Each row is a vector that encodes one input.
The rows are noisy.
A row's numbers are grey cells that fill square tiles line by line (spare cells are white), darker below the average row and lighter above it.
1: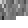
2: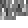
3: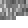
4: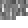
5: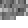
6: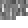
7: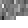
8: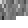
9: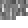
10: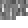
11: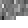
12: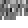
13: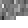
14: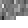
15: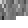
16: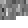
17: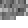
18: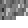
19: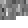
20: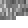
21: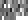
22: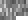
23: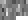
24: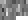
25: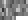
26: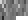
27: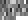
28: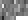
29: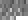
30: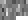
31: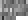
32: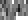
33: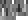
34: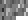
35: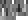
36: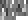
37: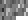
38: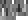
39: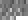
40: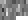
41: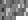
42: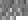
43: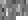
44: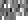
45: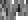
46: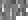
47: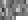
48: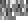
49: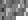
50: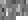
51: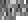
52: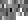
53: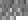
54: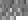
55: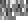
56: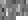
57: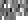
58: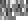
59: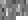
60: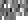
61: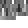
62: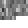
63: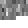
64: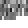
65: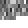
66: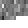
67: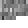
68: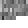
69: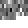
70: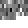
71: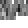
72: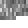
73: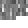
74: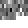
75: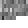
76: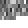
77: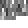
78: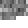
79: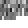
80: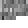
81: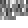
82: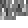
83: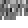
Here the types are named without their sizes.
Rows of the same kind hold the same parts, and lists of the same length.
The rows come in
2 kinds.
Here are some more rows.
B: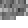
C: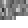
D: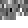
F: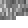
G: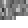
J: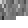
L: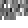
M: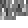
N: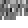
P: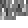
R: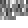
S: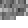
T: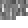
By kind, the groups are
B, C, F, G, J, S, T
D, L, M, N, P, R

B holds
a label.
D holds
a point on a line.
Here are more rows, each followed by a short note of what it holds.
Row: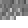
a label
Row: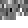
a point on a line
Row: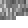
a label
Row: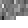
a label
